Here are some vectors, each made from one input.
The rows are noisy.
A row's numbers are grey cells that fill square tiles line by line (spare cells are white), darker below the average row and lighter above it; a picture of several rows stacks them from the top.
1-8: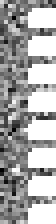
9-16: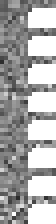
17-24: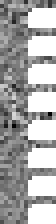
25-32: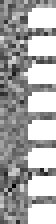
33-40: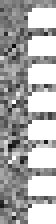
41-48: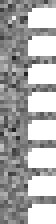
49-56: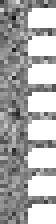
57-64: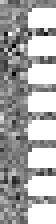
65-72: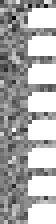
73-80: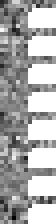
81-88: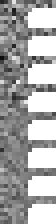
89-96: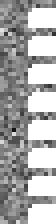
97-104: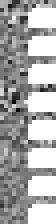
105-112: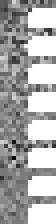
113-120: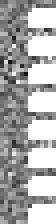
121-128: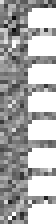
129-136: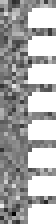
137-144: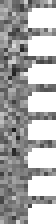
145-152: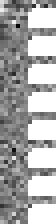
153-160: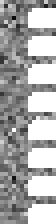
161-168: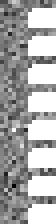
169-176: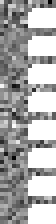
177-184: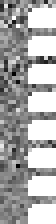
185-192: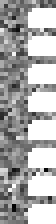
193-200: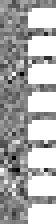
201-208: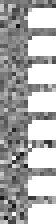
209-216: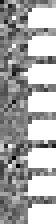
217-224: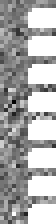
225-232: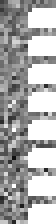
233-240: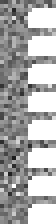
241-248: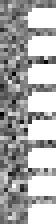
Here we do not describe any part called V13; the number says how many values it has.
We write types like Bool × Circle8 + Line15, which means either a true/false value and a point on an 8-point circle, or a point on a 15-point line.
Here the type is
(Circle5 + V13) × List2(Line6).
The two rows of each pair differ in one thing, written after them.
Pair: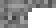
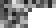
the place on the 6-point line in item 2 of the list
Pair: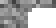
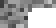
the place on the 6-point line in item 1 of the list
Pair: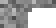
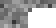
the place on the 6-point line in item 2 of the list
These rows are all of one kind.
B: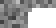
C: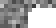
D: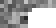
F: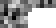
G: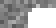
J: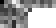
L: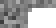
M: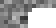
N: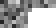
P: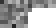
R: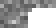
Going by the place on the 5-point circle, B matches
C and J.
